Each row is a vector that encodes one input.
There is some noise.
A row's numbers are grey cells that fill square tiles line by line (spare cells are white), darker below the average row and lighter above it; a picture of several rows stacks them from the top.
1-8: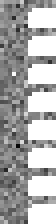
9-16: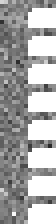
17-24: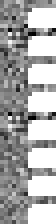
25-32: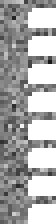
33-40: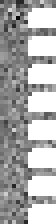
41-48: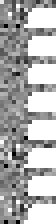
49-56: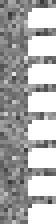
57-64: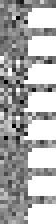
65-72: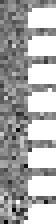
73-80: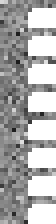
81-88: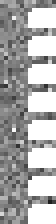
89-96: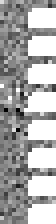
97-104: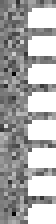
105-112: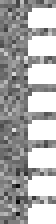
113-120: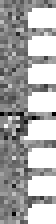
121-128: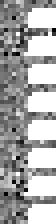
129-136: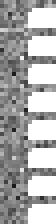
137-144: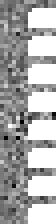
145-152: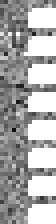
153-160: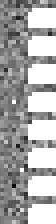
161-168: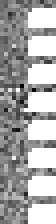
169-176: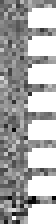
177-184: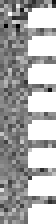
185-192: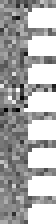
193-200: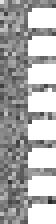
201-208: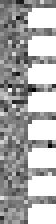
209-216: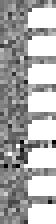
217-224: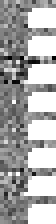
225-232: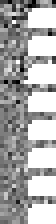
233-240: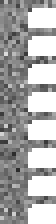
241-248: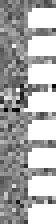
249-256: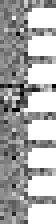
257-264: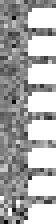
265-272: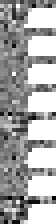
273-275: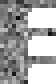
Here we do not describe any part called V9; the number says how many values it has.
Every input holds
a point on a 5-point circle and a true/false value, together with either a point on a 6-point circle, or a list of up to three values of V9.
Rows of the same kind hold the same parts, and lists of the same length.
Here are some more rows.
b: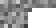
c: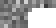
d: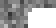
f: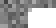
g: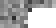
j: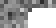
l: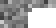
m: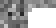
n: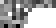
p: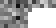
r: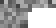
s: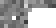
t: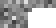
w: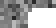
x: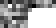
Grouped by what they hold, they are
b, d, l, t, w
c, f, m, r, s
g, j
n, x
p

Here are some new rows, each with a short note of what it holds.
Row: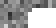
a point on a 5-point circle and a true/false value, together with a list of two items
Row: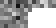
a point on a 5-point circle and a true/false value, together with the empty list
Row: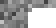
a point on a 5-point circle and a true/false value, together with a list of two items
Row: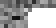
a point on a 5-point circle and a true/false value, together with the empty list
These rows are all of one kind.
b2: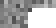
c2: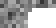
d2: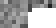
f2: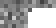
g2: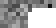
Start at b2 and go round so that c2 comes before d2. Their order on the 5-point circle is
b2, f2, c2, g2, d2.
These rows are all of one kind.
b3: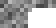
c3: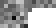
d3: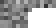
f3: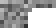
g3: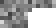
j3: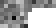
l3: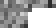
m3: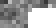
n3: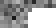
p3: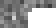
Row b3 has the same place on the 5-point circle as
c3, j3, m3 and n3.
